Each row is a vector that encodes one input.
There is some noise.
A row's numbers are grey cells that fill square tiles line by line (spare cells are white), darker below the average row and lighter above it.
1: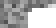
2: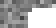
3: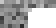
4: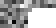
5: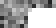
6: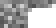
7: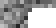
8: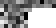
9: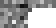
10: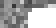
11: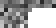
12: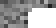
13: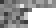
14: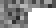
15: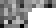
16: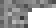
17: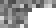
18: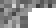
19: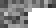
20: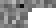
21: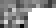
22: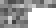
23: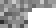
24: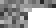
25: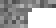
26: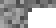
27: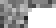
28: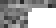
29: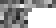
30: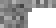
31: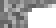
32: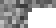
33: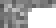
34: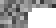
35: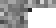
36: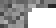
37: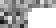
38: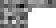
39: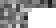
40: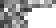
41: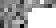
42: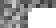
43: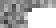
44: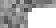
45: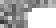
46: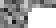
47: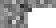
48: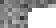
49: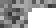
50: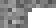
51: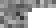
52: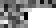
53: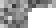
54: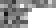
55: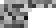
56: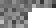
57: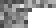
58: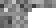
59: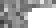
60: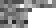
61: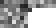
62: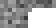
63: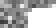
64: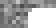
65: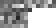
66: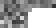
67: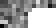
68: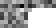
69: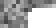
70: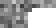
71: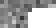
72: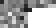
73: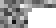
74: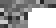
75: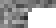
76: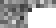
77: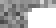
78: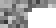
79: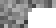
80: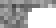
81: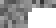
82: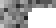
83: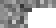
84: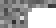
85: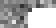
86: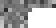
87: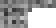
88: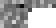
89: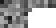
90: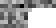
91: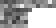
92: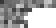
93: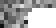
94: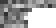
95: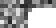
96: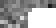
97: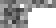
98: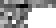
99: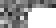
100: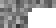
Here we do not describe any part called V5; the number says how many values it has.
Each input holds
either a fixed value, or one of 7 labels and a value of V5, or three true/false values.
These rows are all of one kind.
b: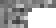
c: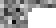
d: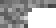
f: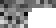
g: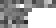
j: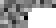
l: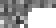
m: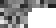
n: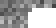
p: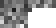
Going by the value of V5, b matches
c, d, l and m.
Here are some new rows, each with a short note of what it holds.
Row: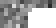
a fixed value
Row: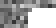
one of 7 labels and a value of V5
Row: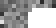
one of 7 labels and a value of V5
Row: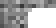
three true/false values
